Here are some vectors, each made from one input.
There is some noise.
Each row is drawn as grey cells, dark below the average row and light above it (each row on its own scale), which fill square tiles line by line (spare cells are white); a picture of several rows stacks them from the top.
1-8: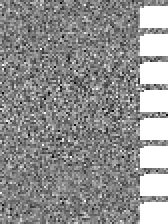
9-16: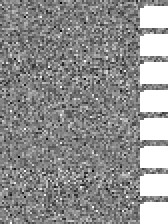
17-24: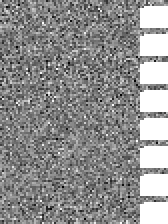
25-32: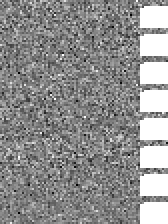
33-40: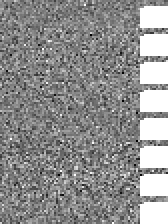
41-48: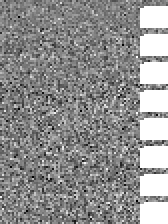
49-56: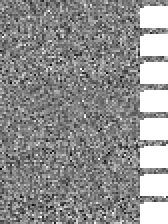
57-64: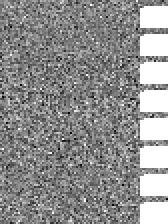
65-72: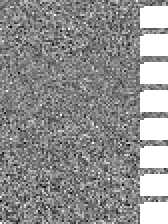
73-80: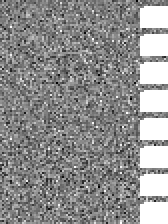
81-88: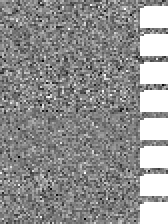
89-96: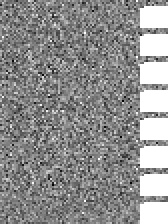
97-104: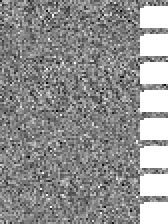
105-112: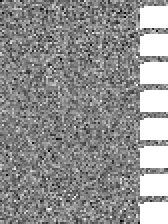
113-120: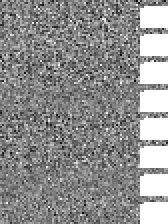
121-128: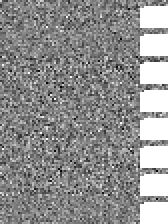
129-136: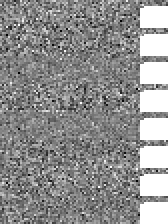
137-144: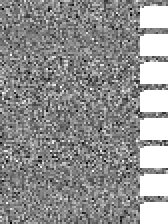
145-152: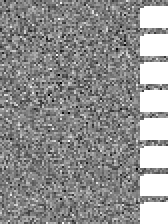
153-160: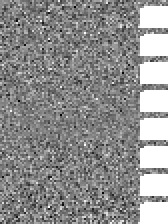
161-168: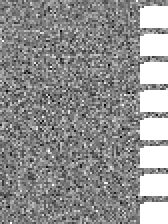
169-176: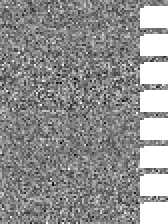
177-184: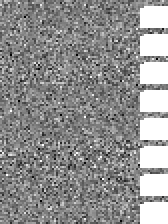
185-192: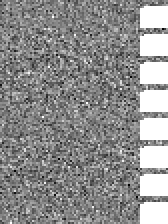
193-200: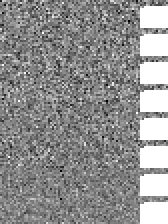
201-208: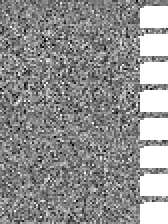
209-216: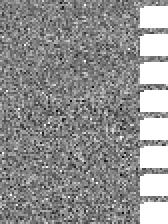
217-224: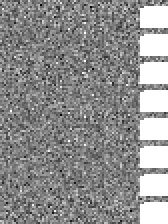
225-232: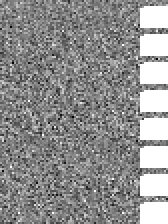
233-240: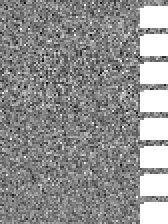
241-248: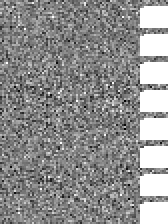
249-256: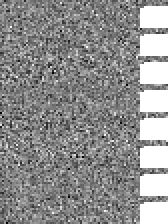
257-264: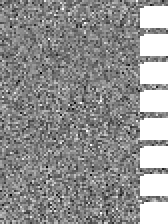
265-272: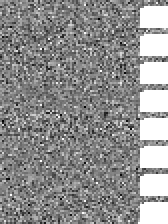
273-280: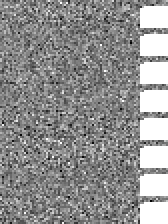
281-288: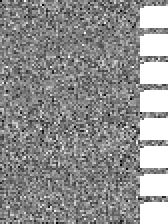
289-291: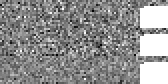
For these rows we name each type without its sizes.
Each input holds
a point on a line, together with either a fixed value, or four true/false values.
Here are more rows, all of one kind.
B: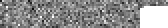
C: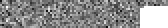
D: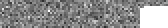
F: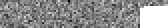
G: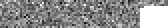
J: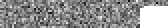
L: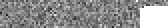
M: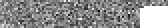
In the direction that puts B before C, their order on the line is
J, L, M, F, G, D, B, C.
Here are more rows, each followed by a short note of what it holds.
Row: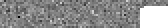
a point on a line
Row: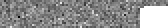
a point on a line
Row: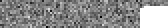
a point on a line and four true/false values
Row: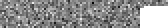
a point on a line and four true/false values
